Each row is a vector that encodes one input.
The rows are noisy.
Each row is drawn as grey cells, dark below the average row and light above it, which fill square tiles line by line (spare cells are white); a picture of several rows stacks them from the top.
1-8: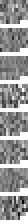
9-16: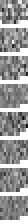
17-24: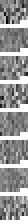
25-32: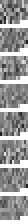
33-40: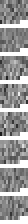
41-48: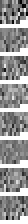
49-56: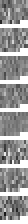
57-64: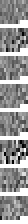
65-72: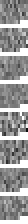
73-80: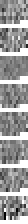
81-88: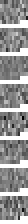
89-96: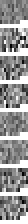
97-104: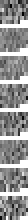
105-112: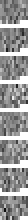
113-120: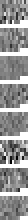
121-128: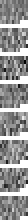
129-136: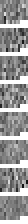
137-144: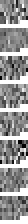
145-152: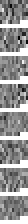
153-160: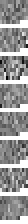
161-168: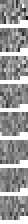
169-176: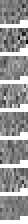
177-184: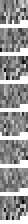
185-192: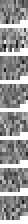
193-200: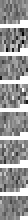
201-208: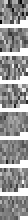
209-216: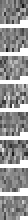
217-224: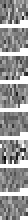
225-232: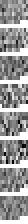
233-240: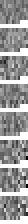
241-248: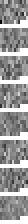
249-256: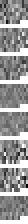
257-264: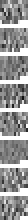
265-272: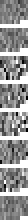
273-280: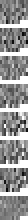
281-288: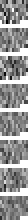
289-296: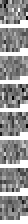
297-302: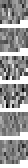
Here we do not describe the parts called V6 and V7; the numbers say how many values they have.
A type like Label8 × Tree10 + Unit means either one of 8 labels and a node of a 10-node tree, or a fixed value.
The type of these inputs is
(Label5 + Tree10) × Label12 + V6 × V7.
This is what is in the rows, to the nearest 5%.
About 80% of them hold one of 12 labels, together with either one of 5 labels, or a node of a 10-node tree. The rest hold a value of V6 and a value of V7.
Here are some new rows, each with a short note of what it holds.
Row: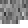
one of 5 labels and one of 12 labels
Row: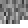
one of 12 labels and a node of a 10-node tree
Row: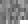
one of 5 labels and one of 12 labels
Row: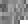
a value of V6 and a value of V7
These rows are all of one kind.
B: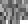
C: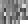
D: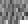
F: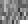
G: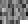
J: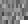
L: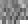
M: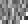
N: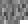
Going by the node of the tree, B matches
F and M.
